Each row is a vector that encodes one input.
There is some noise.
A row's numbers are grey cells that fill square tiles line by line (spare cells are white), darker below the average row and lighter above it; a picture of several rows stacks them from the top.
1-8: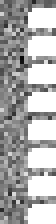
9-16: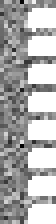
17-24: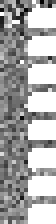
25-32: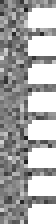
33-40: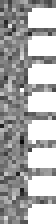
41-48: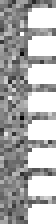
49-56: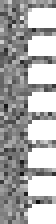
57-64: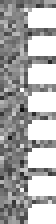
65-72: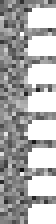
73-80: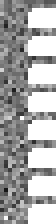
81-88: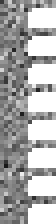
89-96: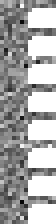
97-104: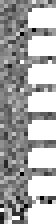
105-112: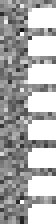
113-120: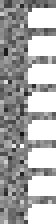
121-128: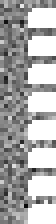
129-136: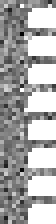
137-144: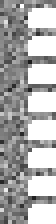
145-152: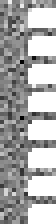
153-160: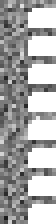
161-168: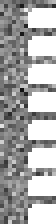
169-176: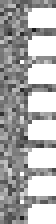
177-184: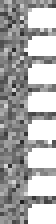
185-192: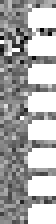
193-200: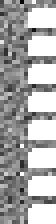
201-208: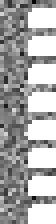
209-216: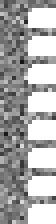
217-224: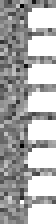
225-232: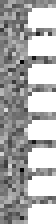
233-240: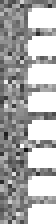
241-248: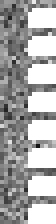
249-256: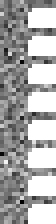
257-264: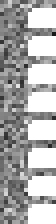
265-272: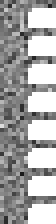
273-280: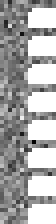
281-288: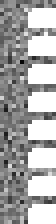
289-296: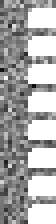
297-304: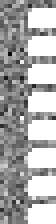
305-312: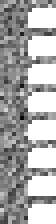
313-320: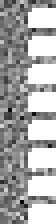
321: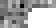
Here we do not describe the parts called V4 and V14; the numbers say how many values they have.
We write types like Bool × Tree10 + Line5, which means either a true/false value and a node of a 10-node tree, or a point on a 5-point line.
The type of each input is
(Label11 × Label11 + V14) × V4 + Unit.
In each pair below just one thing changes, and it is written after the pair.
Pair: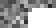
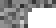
the value of V4
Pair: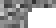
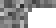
the value of V14
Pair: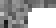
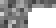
the value of V14
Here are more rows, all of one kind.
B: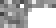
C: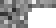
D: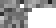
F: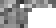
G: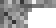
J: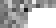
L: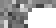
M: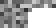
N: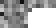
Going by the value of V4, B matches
C, G and J.
